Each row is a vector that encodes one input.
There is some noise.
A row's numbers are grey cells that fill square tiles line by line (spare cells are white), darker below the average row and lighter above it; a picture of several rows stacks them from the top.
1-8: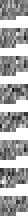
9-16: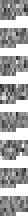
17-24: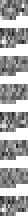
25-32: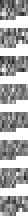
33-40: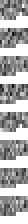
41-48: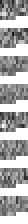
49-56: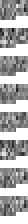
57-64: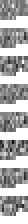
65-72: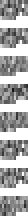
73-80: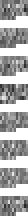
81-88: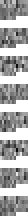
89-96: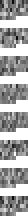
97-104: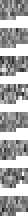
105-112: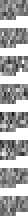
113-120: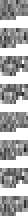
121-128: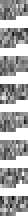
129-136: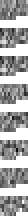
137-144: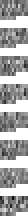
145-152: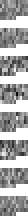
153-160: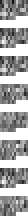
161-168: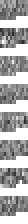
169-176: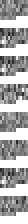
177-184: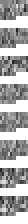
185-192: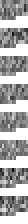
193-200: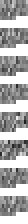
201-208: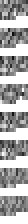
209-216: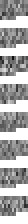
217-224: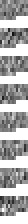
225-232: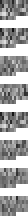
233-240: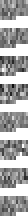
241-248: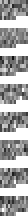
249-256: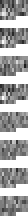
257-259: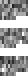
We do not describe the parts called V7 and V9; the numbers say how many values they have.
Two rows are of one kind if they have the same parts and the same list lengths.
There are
4 kinds of row.
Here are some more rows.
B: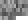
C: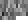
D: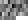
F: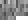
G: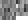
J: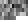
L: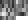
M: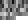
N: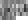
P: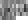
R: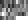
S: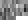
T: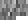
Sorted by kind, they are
B, C, F, T
D, J
G, N, P, S
L, M, R

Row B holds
a point on an 8-point circle and a value of V9.
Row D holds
a true/false value and a value of V7.
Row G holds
a value of V9.
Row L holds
a point on a 6-point line.
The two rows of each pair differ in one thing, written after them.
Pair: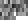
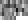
the true/false value
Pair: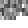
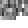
the value of V7
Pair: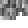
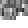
the value of V7
